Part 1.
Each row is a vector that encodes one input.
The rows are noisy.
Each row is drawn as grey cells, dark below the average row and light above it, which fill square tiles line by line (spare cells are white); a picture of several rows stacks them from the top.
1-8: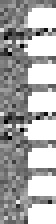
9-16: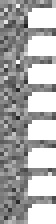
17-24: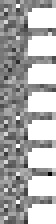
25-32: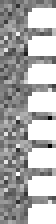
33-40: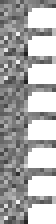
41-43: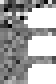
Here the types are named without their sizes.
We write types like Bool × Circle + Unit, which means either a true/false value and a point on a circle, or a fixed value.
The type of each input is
List(Line).
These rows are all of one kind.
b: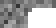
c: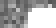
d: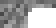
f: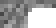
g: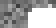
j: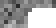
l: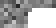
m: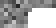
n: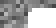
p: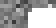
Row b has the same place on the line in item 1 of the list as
d, f and j.
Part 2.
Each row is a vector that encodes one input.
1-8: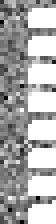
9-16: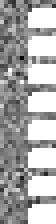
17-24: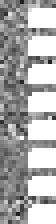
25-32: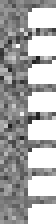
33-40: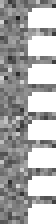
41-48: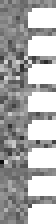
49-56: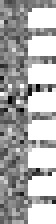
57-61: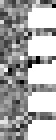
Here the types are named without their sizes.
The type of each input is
List(Line).
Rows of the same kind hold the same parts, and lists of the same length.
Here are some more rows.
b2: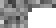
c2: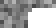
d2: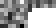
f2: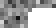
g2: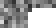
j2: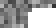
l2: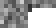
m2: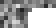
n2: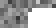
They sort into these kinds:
b2, c2, f2, g2, j2, l2, n2
d2
m2

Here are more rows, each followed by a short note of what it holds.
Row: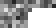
the empty list
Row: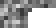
the empty list
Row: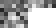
a list of two items
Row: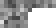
a list of one item
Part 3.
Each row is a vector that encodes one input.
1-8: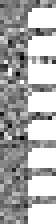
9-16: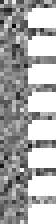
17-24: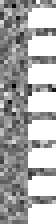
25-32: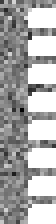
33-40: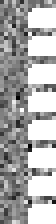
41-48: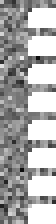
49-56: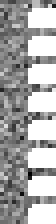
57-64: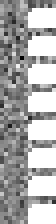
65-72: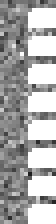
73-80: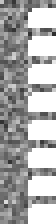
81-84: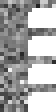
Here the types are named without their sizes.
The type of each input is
Circle + Label.
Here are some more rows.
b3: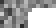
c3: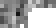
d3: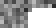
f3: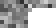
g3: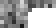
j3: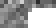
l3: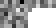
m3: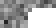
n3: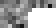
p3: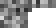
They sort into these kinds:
b3, g3, l3, n3
c3, d3, f3, j3, m3, p3

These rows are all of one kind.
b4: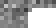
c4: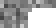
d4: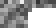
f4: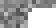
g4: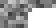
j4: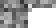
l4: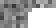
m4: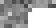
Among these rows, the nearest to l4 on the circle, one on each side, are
c4 and m4.
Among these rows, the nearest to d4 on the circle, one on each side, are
b4 and g4.
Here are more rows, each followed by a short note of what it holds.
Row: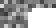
a label
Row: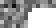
a point on a circle
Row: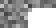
a label
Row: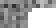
a point on a circle
